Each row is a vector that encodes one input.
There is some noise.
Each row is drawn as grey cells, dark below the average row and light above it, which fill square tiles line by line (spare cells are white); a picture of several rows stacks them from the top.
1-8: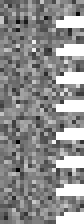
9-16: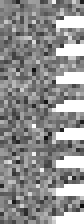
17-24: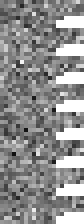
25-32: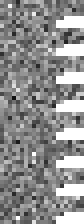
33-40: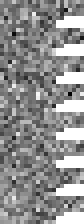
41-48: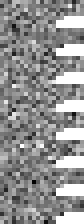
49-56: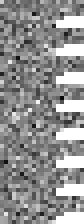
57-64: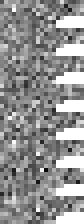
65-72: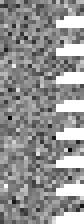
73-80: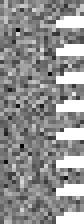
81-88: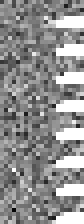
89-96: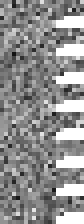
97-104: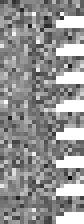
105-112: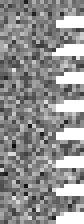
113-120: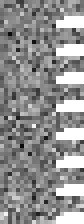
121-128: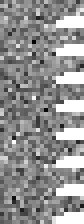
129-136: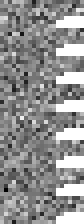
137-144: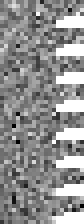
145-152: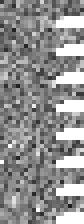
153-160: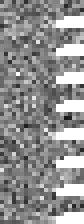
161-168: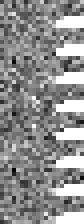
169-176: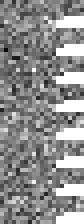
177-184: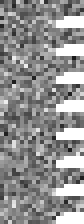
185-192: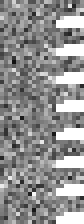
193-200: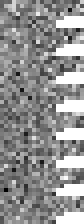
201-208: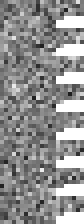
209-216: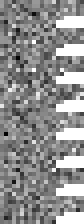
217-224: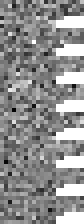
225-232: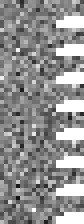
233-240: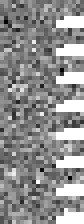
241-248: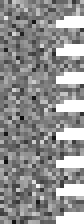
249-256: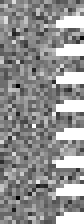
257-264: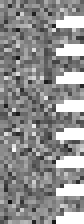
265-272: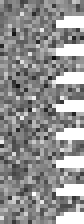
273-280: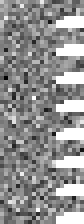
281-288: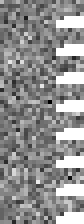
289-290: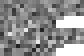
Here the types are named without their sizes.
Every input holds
a point on a circle, together with either a point on a circle and a true/false value, or a list of points on a line.
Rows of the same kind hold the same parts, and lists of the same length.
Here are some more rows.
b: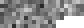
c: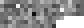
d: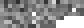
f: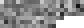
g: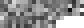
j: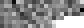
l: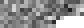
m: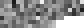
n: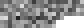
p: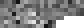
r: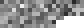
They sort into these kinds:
b
c, f
d, p
g, l, n, r
j, m

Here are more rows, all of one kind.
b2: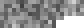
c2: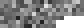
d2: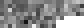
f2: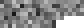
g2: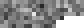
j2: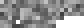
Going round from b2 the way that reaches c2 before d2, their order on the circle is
b2, j2, g2, c2, d2, f2.
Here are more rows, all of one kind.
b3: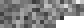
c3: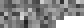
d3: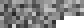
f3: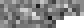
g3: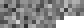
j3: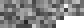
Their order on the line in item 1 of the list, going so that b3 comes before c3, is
d3, g3, j3, b3, c3, f3.
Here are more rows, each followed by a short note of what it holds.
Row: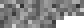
a point on a circle, together with a list of two items
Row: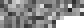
a point on each of two circles and a true/false value
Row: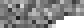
a point on each of two circles and a true/false value
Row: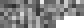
a point on a circle, together with a list of two items
